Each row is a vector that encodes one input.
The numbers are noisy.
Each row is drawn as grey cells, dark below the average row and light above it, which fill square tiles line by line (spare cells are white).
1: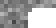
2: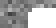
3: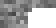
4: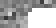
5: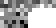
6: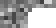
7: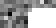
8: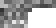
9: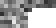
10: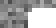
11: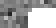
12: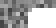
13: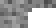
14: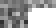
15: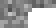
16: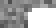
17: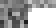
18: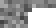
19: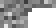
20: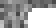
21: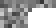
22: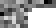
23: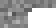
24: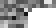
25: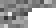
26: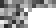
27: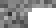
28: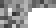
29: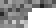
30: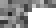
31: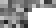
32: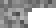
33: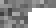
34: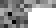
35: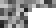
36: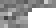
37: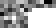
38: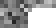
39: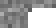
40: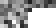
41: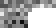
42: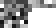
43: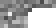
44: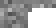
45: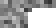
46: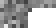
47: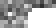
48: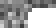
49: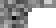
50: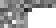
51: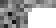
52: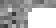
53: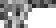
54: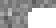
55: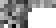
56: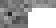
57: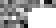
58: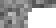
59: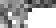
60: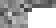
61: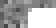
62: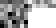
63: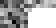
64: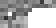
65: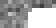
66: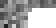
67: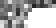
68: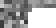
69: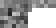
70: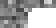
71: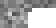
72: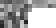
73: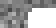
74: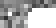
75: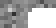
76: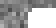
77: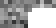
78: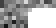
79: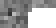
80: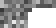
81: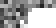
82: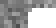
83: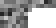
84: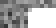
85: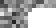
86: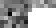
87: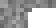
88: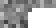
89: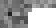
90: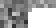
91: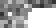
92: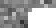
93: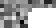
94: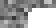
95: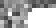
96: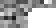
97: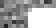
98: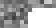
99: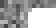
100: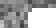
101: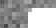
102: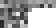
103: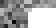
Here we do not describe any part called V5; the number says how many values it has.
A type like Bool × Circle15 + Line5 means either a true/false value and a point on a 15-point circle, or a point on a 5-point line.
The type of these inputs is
Bool × (Line4 + V5).
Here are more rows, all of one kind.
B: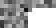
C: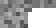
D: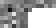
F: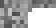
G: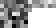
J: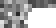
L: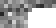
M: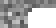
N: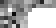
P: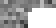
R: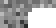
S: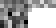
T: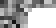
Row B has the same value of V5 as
C and P.
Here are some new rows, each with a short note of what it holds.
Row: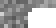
a true/false value and a value of V5
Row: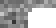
a true/false value and a value of V5
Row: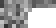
a true/false value and a value of V5
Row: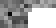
a point on a 4-point line and a true/false value
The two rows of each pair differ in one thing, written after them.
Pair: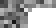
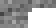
the place on the 4-point line
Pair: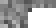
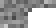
the place on the 4-point line
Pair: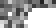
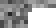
the true/false value
